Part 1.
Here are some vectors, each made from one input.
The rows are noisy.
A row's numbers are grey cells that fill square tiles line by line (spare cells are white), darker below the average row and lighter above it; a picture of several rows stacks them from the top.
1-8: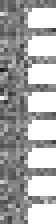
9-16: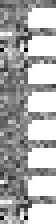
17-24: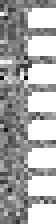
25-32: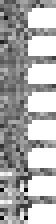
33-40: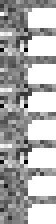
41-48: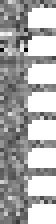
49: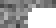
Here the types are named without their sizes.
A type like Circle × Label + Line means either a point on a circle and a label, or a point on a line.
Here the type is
List(Line).
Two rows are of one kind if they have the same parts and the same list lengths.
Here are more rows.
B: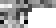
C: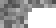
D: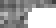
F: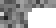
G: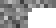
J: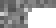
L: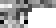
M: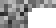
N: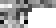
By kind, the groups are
B, L, N
C, F, M
D, G, J

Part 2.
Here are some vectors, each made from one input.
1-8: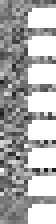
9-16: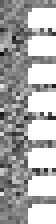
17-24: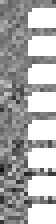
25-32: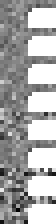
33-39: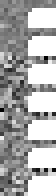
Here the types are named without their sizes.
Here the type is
Label + Line × Line.
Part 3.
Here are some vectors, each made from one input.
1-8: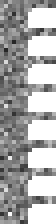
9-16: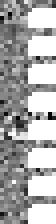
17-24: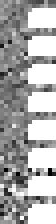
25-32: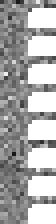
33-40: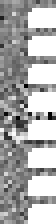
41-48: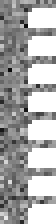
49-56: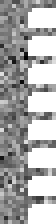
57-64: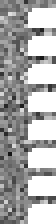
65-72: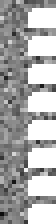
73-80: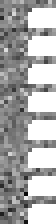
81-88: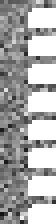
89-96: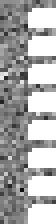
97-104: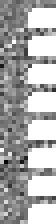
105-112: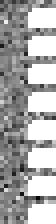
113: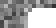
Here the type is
Bool × Line8 × Line8 + Unit.
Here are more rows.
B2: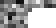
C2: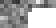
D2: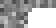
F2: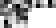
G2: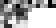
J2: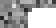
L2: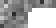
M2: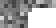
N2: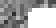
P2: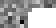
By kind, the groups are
B2, C2, D2, J2, L2, M2, N2, P2
F2, G2

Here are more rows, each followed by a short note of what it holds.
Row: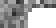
a point on each of two 8-point lines and a true/false value
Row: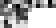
a fixed value
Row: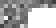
a point on each of two 8-point lines and a true/false value
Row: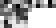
a fixed value
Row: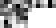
a fixed value
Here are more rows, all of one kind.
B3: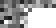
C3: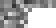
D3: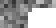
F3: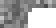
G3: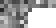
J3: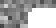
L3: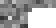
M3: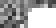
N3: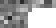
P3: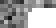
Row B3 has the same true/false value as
C3, L3 and N3.
